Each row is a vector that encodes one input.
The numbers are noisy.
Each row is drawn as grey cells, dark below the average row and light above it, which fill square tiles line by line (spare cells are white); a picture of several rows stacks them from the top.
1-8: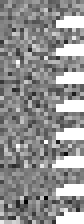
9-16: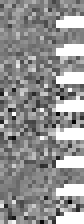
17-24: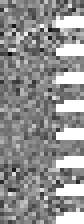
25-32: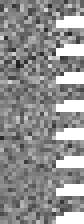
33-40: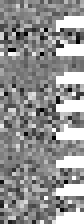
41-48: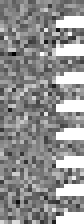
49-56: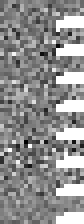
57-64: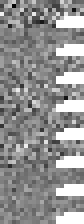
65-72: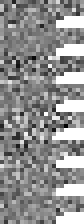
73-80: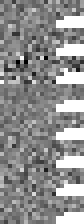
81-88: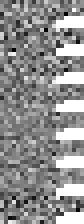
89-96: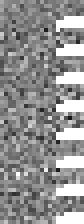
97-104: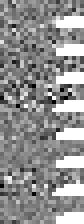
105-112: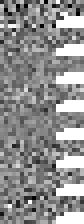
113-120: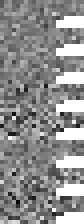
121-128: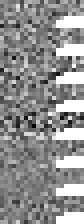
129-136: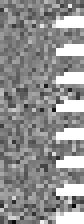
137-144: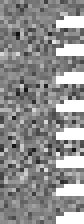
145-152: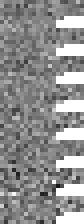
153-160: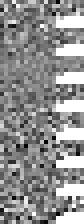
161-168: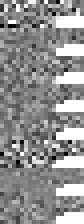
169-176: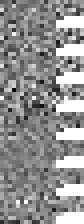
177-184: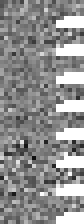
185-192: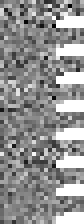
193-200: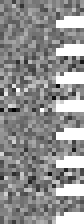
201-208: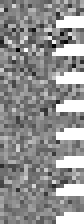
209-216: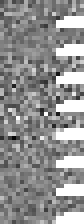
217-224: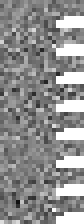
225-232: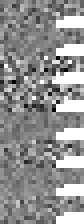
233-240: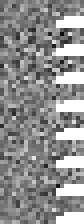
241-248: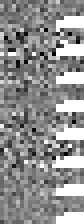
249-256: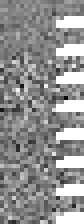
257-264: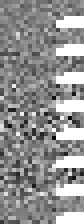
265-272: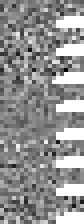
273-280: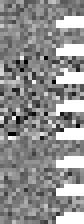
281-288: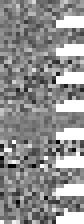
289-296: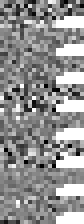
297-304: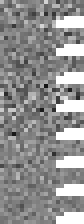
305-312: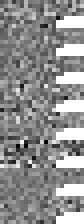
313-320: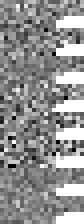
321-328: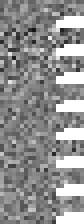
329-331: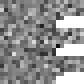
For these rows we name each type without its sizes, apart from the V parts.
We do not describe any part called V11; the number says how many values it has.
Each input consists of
a list of items, each a label and a value of V11.
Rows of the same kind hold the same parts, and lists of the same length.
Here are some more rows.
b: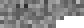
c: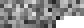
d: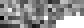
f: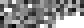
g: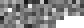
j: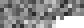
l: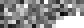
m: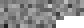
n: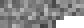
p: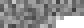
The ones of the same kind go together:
b, j, m, p
c, l, n
d, f, g

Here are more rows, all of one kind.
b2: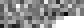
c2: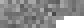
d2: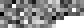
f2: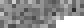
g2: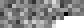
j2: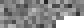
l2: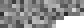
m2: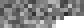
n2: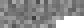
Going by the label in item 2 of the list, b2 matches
g2 and m2.
